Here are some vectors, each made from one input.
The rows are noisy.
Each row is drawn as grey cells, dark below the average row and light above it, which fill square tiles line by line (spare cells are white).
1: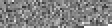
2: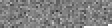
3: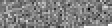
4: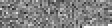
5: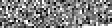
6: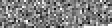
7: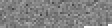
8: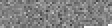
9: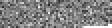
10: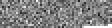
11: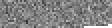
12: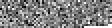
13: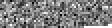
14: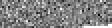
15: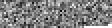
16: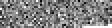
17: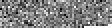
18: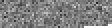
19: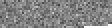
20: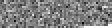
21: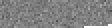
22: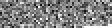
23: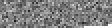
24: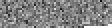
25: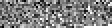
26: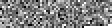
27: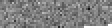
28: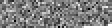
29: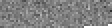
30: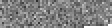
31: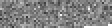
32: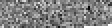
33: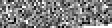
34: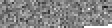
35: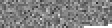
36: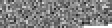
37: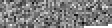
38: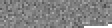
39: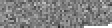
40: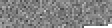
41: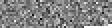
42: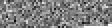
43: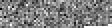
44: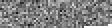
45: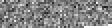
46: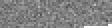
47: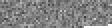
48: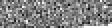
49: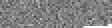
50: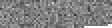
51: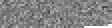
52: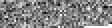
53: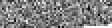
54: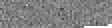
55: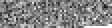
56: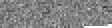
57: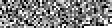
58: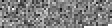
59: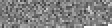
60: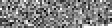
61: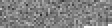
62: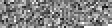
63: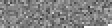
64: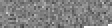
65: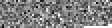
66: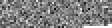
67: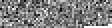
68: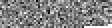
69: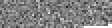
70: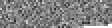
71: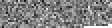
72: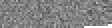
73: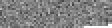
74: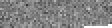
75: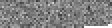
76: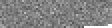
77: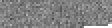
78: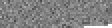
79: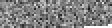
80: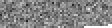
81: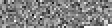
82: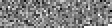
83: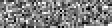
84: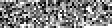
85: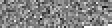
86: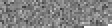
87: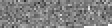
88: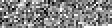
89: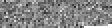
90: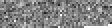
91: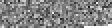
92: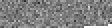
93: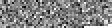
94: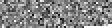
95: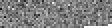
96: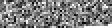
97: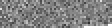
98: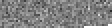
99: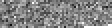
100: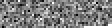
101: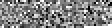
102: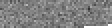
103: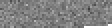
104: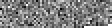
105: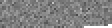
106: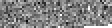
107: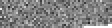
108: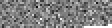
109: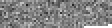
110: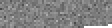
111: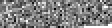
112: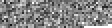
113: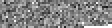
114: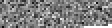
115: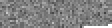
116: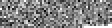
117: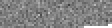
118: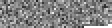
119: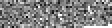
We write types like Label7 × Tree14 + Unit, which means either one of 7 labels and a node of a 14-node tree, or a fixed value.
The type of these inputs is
Bool × Circle10.
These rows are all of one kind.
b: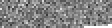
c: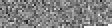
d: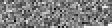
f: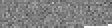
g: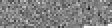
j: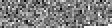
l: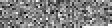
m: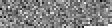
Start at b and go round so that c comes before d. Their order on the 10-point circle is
b, j, l, c, m, g, f, d.
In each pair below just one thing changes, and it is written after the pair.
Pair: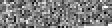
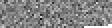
the true/false value
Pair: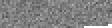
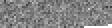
the place on the 10-point circle
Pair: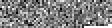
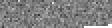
the place on the 10-point circle
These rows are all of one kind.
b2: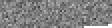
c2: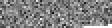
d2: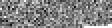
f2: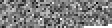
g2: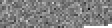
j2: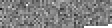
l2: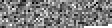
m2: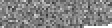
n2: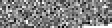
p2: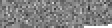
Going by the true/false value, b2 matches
d2, m2 and n2.
